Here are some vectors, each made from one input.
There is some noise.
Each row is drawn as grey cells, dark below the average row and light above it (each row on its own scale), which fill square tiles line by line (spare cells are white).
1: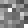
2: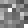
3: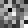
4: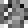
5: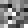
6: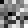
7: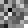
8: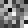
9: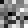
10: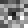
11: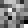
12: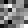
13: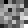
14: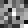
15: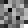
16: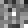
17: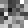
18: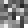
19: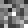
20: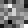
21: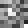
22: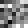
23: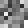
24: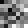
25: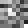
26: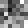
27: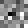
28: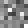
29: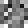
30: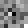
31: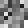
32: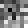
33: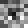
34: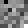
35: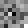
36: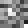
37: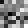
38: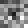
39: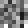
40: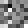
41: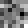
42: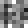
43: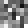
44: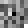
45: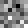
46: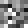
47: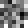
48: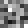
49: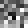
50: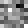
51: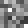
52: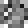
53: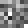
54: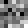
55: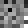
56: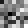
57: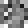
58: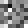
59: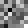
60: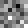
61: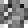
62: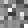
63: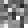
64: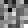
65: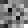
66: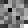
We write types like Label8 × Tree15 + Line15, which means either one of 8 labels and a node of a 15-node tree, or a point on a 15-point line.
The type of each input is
Label9 × Line8.
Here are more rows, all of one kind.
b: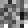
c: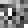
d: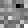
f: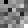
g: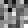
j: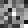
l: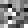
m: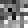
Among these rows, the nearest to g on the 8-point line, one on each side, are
f and j.
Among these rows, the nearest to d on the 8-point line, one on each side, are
b and m.
